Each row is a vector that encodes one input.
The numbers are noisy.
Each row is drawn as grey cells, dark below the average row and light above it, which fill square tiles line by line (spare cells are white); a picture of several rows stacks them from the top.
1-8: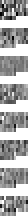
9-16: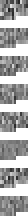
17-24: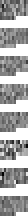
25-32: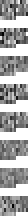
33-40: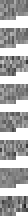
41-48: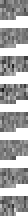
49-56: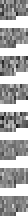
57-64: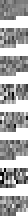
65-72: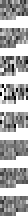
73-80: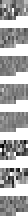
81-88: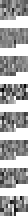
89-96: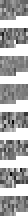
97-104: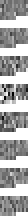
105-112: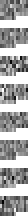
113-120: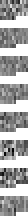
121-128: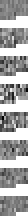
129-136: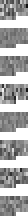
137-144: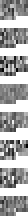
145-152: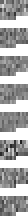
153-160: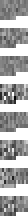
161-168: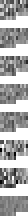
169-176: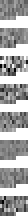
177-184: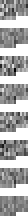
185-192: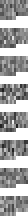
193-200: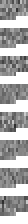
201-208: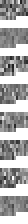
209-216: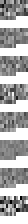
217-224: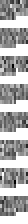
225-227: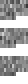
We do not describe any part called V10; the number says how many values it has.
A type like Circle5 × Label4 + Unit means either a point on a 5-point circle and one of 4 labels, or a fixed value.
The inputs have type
List2(Bool × V10).
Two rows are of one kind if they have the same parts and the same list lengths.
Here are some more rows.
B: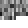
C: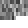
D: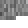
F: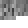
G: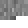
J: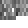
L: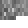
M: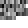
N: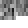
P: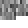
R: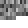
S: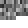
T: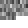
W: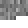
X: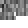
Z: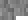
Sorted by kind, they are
B
C, D, G, L, N, P, R, S, T, W, X, Z
F, J, M

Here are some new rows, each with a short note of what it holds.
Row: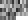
a list of two items
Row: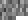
the empty list
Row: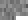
a list of one item
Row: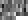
the empty list
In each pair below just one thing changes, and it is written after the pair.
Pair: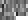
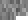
the value of V10 in item 1 of the list
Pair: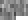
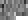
the true/false value in item 1 of the list
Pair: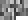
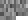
the value of V10 in item 1 of the list
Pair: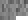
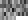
the true/false value in item 1 of the list
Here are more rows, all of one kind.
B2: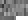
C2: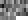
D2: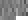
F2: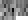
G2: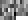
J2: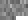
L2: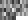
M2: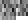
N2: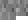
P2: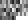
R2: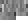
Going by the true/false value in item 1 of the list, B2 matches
C2, D2, G2 and L2.
